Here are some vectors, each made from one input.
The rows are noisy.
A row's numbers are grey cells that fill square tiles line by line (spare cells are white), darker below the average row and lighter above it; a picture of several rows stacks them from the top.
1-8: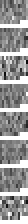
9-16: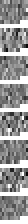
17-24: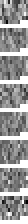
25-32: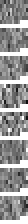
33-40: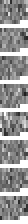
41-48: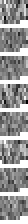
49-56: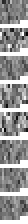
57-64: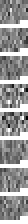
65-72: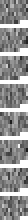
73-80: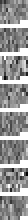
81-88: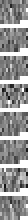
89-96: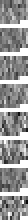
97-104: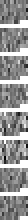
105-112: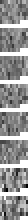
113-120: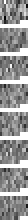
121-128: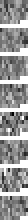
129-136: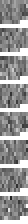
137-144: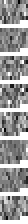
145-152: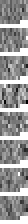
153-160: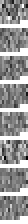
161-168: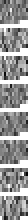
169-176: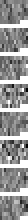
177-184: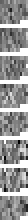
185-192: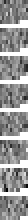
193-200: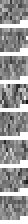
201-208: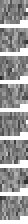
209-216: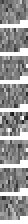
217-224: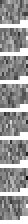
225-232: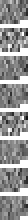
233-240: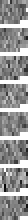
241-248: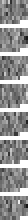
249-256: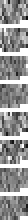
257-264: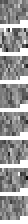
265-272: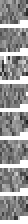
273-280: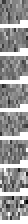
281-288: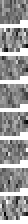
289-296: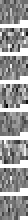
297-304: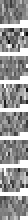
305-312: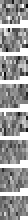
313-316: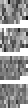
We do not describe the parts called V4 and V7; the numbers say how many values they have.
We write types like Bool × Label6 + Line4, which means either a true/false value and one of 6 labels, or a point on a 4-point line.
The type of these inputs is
Bool × Line6 + Line8 × List2(V7) + V4.
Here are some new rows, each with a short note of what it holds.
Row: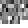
a value of V4
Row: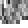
a point on a 6-point line and a true/false value
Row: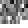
a value of V4
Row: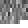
a point on an 8-point line, together with the empty list
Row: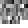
a value of V4
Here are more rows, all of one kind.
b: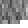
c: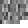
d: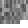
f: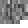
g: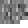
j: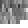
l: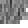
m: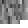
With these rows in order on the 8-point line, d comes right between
b and l.
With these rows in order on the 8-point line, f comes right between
g and l.
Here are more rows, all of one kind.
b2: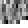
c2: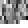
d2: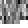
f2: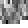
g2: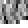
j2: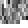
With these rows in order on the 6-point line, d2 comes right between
c2 and j2.
